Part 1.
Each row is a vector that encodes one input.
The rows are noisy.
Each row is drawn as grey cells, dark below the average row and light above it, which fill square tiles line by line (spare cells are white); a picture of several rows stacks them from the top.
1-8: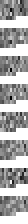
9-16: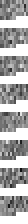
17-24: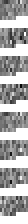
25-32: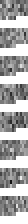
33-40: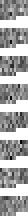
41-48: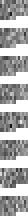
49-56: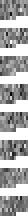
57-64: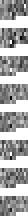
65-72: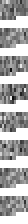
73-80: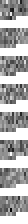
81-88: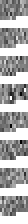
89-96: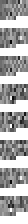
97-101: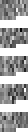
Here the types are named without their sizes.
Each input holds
a point on a circle and a true/false value, together with either a point on a circle, or a fixed value.
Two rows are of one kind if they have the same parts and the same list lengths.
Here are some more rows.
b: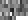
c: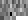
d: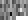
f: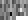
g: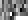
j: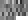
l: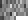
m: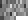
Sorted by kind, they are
b, g, j
c, d, f, l, m

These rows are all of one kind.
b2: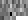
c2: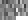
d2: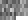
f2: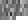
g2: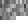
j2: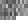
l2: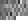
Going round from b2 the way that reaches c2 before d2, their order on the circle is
b2, l2, g2, c2, j2, d2, f2.
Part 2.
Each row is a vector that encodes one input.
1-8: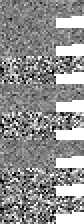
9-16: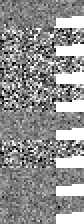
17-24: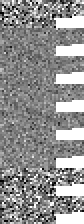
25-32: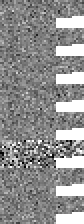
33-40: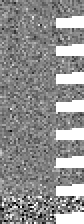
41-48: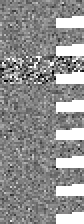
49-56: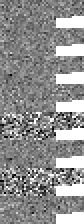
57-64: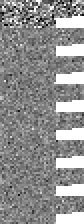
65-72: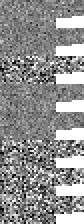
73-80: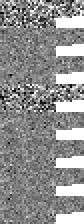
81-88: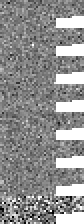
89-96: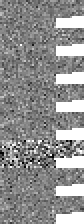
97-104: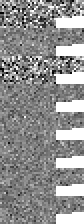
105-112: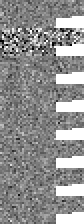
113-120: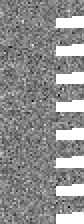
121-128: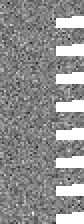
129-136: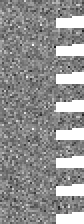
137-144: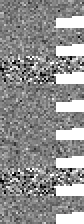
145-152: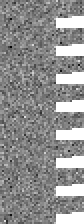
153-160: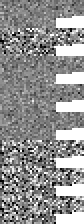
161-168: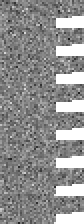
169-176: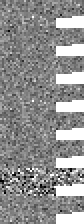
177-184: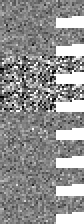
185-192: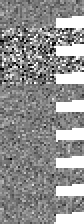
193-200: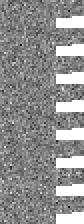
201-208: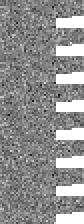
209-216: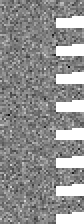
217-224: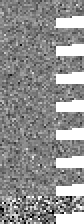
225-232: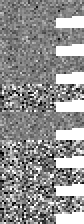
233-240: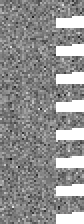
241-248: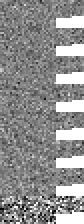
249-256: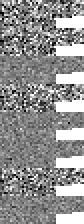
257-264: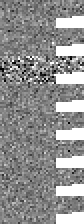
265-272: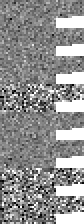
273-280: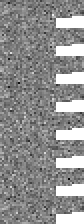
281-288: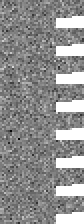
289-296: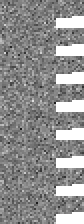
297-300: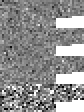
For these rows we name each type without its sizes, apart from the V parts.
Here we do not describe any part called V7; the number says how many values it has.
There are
2 kinds of row.
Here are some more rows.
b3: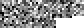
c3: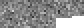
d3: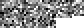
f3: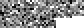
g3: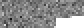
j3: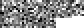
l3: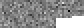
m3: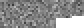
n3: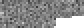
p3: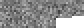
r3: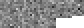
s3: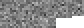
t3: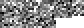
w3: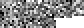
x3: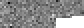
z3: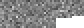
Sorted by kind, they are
b3, d3, f3, j3, t3, w3
c3, g3, l3, m3, n3, p3, r3, s3, x3, z3

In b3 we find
a value of V7.
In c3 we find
a point on each of two lines and a node of a tree.
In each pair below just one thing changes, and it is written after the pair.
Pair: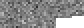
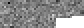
the place on one of the two lines
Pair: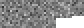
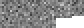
the node of the tree
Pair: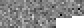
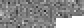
the place on one of the two lines
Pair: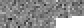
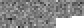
the place on one of the two lines
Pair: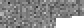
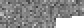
the node of the tree
